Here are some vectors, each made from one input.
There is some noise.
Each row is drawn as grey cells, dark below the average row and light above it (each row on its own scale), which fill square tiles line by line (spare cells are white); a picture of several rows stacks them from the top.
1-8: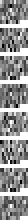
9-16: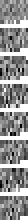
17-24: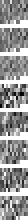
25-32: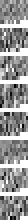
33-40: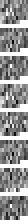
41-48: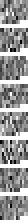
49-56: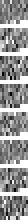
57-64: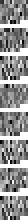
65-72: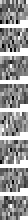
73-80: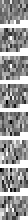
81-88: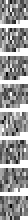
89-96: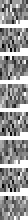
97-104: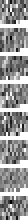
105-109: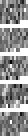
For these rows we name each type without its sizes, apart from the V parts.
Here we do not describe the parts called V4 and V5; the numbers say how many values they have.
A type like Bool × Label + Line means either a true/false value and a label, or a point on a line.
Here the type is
Bool × (Circle + Unit) × V4 + V5.
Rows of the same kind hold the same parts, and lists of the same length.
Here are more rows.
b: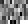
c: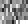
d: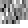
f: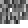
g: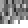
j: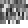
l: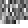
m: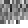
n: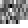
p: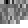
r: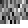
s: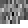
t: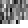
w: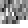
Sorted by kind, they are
b, r, s
c, d, l, w
f, g, j, m, n, p, t

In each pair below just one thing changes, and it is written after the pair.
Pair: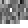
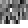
the value of V4
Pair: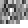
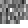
the true/false value
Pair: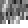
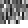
the value of V4
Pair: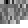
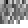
the value of V4
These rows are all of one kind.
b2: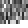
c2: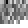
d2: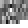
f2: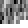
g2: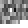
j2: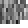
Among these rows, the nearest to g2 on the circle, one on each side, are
c2 and d2.
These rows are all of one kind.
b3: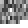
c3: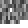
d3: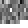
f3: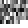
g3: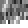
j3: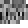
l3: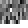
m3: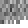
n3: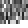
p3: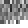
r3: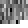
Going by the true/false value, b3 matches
f3, m3 and p3.
